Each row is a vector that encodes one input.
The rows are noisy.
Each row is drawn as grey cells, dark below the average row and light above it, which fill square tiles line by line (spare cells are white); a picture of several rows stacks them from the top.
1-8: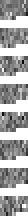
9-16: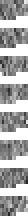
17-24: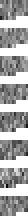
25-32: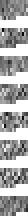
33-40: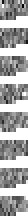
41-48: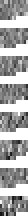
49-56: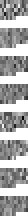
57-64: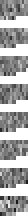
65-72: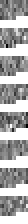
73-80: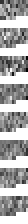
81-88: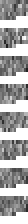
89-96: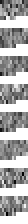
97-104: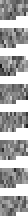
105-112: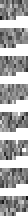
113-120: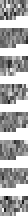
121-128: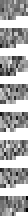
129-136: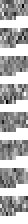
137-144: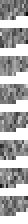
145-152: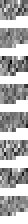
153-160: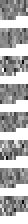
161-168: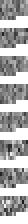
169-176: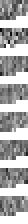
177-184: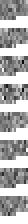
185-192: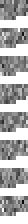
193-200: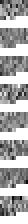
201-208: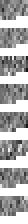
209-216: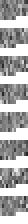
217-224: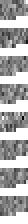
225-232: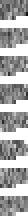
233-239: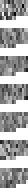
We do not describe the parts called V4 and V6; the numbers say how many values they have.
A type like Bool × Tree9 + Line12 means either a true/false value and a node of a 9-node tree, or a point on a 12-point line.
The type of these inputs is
(Bool × Bool × Bool × Bool + Unit) × V4 × V6 + Tree11 + Unit.
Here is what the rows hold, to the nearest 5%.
About 5% of them hold a fixed value. About 20% of them hold a node of an 11-node tree. The rest hold a value of V4 and a value of V6, together with either a fixed value, or four true/false values.
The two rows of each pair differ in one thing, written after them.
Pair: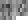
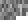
the value of V6
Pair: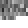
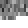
one of the four true/false values
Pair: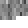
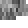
the value of V6
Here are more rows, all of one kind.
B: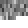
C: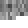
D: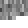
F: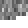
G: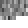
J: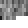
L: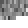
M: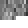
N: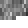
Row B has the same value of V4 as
C, M and N.
